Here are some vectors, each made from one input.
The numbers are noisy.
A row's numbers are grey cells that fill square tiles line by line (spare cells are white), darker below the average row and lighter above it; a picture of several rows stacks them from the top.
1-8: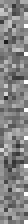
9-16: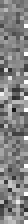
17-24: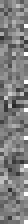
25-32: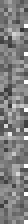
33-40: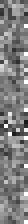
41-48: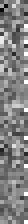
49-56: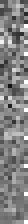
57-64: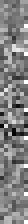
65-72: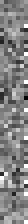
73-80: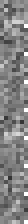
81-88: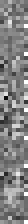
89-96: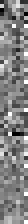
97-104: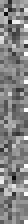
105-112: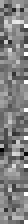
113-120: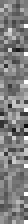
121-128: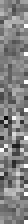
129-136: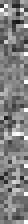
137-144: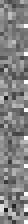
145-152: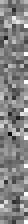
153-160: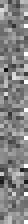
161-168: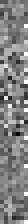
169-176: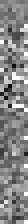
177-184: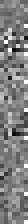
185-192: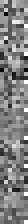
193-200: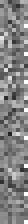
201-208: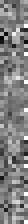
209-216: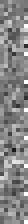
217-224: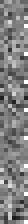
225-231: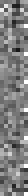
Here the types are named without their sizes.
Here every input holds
a point on a line, together with either a fixed value, or four true/false values.
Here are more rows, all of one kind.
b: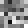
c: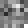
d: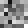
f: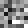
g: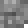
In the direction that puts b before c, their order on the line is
d, f, g, b, c.
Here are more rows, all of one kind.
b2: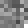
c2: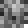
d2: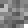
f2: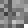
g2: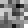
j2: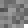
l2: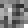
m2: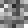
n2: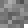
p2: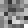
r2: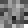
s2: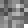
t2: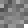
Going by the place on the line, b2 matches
f2 and g2.
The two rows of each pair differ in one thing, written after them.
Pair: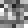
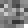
the place on the line
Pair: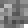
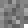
the place on the line
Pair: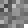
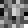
one of the four true/false values
